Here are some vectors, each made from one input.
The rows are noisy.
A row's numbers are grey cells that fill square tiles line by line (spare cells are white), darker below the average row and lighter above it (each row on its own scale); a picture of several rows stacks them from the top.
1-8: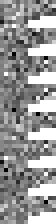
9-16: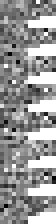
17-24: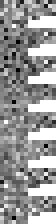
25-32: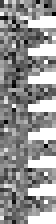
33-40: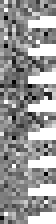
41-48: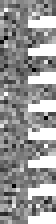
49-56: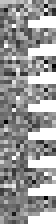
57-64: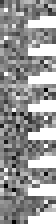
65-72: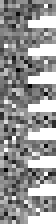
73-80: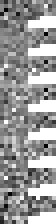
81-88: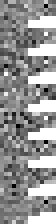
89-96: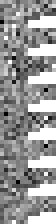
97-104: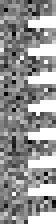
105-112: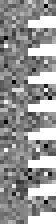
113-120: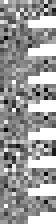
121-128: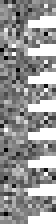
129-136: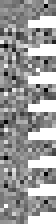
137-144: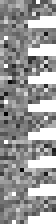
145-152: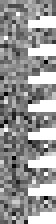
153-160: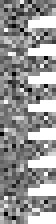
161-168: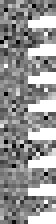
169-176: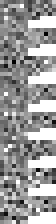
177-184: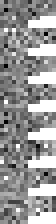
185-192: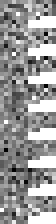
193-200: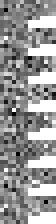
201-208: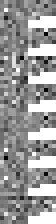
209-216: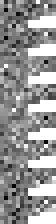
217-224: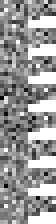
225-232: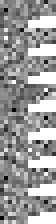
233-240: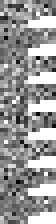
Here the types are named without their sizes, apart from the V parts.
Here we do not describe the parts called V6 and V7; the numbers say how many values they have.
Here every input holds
a label and a value of V6, together with either a point on a line, or a value of V7.
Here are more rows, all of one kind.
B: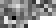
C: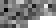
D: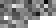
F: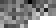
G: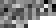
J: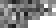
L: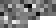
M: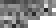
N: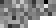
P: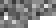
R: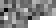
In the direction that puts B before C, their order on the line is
L, B, N, G, D, P, F, M, J, R, C.
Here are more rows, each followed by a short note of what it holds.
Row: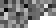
a label, a point on a line and a value of V6
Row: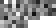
a label, a value of V6 and a value of V7
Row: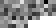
a label, a point on a line and a value of V6
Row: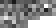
a label, a point on a line and a value of V6
